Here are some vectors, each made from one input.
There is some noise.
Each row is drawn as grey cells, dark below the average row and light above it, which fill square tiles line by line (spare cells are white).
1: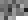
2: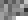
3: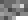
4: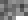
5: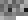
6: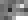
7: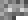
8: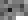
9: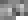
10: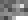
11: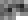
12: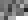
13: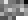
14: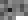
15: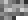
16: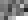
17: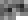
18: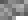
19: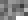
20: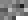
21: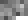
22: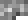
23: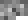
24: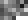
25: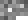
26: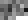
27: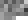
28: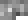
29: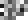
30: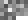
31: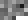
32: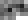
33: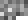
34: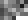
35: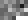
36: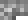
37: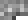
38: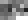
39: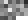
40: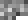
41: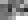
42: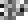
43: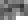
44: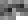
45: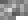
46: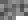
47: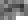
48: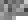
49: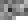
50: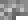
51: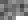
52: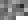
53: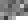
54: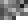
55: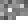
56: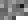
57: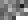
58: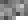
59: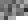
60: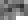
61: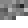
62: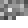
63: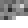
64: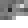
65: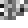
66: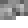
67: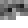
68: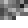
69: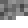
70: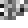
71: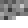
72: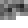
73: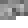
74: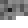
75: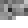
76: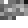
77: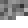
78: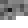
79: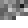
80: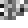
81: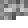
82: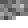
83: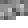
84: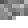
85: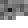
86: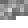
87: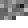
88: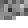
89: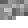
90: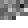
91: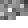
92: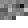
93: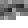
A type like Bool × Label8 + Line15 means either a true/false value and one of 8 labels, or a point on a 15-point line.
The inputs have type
List2(Line12).
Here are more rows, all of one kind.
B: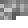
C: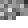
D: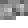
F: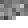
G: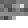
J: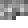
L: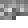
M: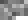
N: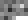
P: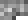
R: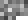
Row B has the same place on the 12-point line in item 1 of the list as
C, J, L and P.
